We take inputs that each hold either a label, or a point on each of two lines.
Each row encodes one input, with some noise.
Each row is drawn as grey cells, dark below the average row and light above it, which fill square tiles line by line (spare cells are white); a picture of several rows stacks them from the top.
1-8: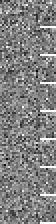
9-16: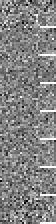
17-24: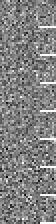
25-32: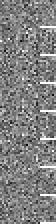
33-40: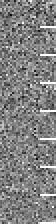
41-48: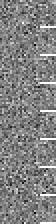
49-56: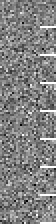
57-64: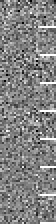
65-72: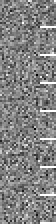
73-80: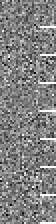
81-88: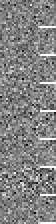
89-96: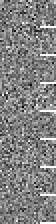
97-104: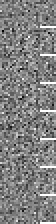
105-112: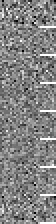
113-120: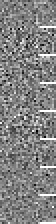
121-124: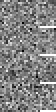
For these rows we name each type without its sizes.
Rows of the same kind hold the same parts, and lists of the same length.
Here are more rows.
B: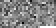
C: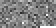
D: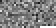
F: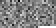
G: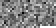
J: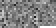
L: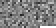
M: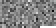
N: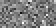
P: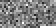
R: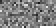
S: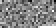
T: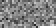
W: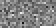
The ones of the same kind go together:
B, F, J, S, T, W
C, D, G, L, M, N, P, R

